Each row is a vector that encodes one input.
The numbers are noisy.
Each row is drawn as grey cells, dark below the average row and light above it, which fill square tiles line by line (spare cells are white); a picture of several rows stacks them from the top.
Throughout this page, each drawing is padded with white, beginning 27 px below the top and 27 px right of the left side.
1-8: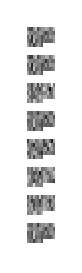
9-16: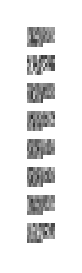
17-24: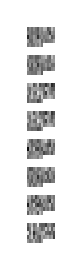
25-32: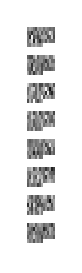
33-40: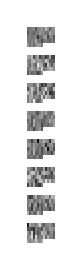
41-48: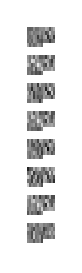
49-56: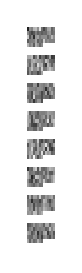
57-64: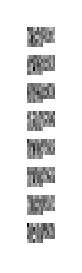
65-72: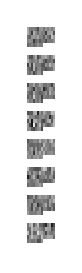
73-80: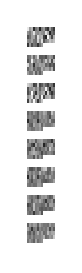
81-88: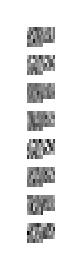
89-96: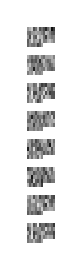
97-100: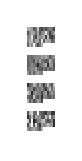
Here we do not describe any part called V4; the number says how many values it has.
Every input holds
a value of V4, together with a list of up to two points on a 5-point line.
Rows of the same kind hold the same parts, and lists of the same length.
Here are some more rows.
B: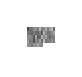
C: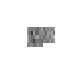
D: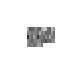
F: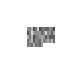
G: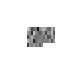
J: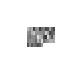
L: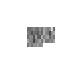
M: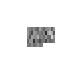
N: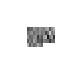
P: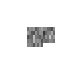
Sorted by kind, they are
B, C, G, L, M
D, N, P
F, J

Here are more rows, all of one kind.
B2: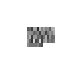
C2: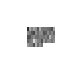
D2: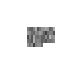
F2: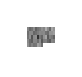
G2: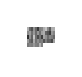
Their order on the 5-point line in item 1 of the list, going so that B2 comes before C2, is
G2, D2, F2, B2, C2.
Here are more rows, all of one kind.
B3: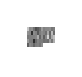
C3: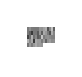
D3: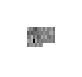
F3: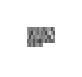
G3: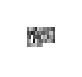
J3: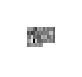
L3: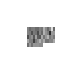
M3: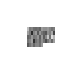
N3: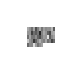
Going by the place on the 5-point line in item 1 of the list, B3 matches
D3 and J3.
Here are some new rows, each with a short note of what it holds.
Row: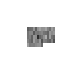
a value of V4, together with a list of one item
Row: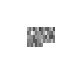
a value of V4, together with the empty list
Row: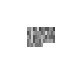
a value of V4, together with the empty list
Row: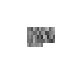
a value of V4, together with a list of one item
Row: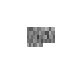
a value of V4, together with a list of one item
